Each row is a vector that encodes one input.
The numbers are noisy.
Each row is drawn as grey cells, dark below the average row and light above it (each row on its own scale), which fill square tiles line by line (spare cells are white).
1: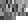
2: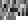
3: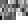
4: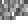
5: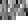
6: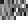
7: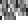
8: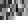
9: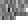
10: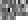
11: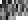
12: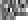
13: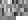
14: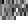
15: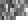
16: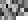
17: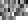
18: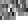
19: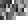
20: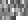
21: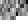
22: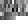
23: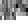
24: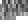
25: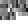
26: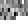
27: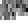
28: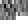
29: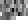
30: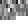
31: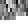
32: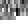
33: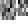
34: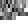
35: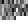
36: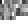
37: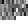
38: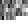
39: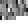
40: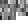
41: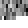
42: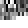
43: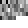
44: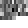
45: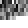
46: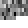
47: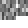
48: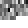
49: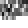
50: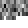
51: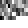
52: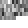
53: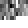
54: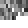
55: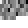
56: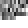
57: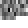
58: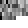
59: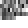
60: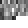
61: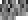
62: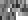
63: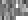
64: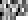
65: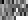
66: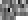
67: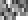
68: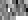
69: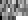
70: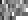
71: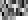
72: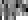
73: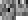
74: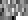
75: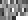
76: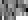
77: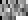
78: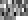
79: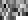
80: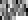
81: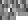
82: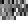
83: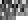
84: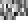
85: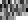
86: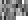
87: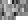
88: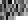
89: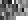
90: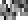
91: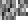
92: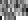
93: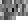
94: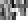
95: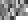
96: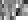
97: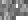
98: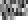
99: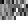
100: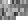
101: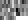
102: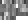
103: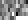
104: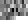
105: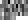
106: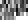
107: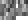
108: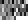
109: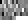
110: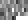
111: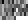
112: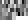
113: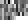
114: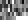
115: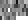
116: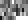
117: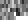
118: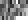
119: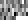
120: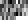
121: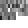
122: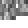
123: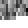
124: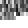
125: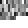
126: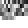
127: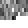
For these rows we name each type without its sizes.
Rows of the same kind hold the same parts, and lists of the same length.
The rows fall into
3 kinds.
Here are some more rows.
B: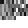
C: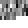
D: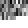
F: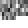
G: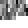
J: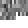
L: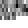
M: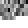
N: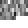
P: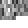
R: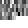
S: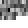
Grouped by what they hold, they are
B
C, G, L, N, P, S
D, F, J, M, R

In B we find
a fixed value.
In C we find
a label and a true/false value.
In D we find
a node of a tree and a true/false value.
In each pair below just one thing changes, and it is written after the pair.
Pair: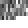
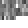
the node of the tree
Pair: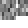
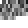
the node of the tree
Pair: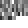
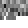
the node of the tree
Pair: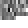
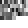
the true/false value
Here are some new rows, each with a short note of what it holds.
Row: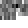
a label and a true/false value
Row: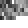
a node of a tree and a true/false value
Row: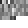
a label and a true/false value
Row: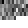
a fixed value
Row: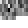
a node of a tree and a true/false value
